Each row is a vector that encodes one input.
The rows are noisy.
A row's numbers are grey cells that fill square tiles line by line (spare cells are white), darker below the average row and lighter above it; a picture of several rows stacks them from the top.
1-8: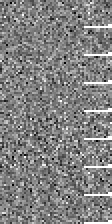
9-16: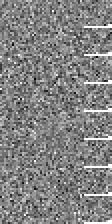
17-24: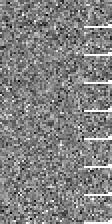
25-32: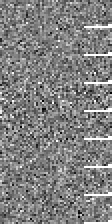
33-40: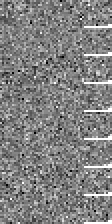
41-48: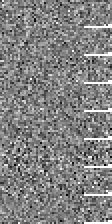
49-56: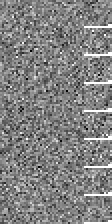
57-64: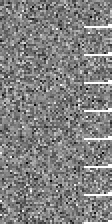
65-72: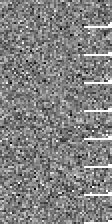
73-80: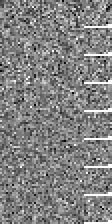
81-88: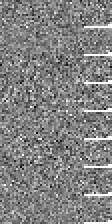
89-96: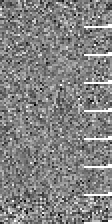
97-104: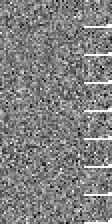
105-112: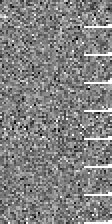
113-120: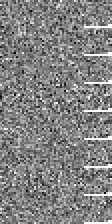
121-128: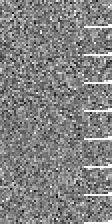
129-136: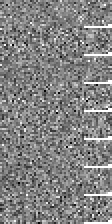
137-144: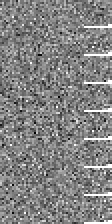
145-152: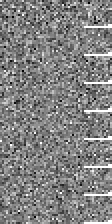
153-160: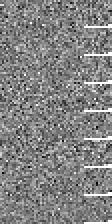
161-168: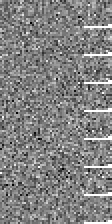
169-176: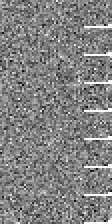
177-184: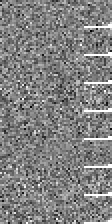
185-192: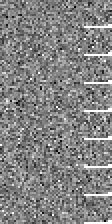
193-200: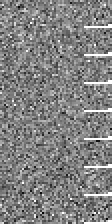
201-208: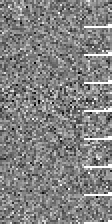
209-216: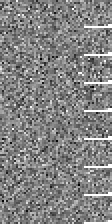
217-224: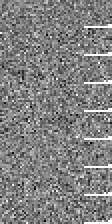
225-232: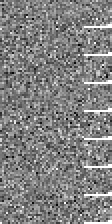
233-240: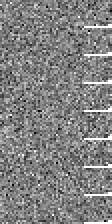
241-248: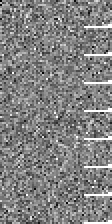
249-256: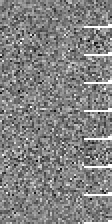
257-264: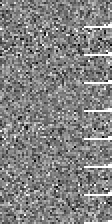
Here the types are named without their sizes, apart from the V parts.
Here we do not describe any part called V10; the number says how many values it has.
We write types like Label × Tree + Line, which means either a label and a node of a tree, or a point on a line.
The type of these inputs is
(Bool × Bool × Bool + V10) × Label × Label × Tree.
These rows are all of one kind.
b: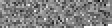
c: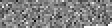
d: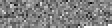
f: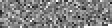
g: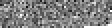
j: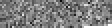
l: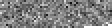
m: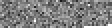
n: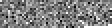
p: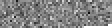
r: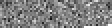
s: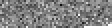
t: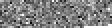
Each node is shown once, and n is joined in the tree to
d.
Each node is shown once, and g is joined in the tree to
j and t.
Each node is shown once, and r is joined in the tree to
c, j, m and s.
